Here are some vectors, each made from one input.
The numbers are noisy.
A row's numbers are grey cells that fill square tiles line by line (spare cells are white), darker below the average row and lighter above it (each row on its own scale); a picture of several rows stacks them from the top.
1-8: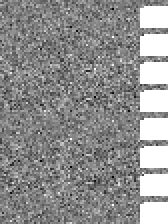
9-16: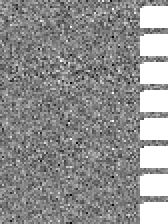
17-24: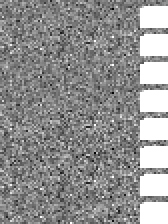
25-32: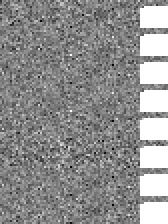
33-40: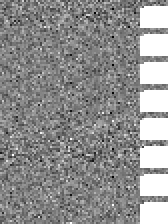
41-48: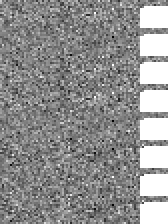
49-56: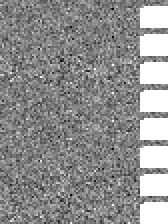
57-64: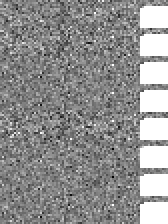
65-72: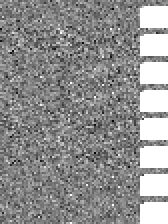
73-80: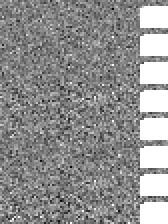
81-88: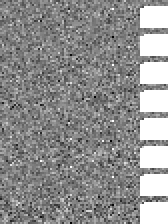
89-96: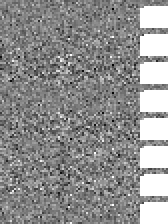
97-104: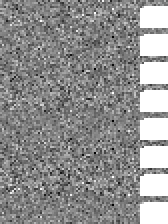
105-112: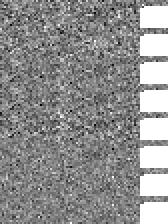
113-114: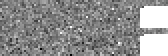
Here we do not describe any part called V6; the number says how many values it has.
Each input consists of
a true/false value, together with either a node of an 8-node tree, or a value of V6.
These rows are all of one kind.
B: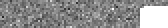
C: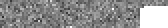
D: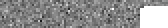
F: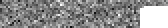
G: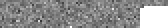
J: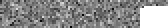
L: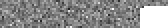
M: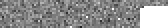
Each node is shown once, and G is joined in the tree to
C.
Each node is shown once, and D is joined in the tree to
B and L.
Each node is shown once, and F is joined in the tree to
B and J.
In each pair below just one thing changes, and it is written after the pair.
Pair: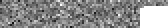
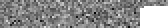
the node of the tree
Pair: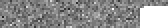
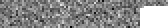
the true/false value
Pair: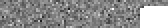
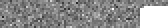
the node of the tree
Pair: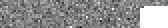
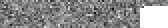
the true/false value
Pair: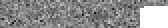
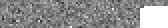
the true/false value
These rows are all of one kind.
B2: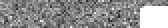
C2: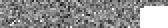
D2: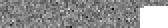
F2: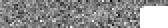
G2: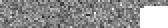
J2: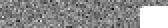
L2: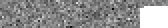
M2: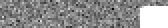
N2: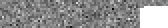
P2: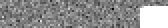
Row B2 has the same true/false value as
C2, F2 and G2.
